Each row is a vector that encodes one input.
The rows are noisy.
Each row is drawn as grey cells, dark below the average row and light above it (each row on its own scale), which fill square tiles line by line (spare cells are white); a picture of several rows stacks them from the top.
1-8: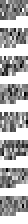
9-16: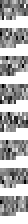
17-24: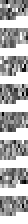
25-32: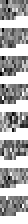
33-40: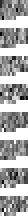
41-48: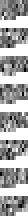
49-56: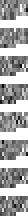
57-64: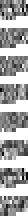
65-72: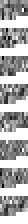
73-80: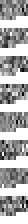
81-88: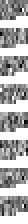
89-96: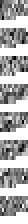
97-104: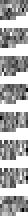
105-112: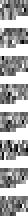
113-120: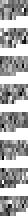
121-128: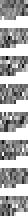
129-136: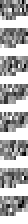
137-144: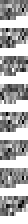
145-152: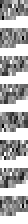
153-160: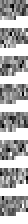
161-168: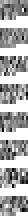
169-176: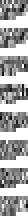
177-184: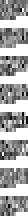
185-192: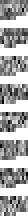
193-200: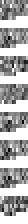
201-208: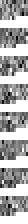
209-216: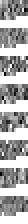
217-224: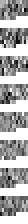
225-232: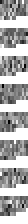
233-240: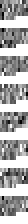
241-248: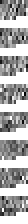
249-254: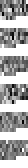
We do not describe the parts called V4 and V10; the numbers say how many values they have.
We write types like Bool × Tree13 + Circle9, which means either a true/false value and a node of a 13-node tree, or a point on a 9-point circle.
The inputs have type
Bool × Bool × Bool × Bool + Line5 + (Line8 + V4) × V10.
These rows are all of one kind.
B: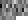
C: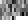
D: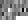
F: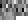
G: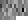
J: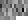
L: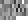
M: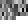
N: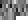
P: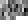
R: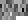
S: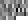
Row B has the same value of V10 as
F, G, J and R.
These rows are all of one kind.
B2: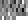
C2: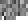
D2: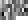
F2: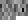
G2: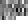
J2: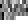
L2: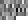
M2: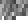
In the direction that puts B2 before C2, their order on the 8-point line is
L2, G2, B2, C2, D2, J2, F2, M2.
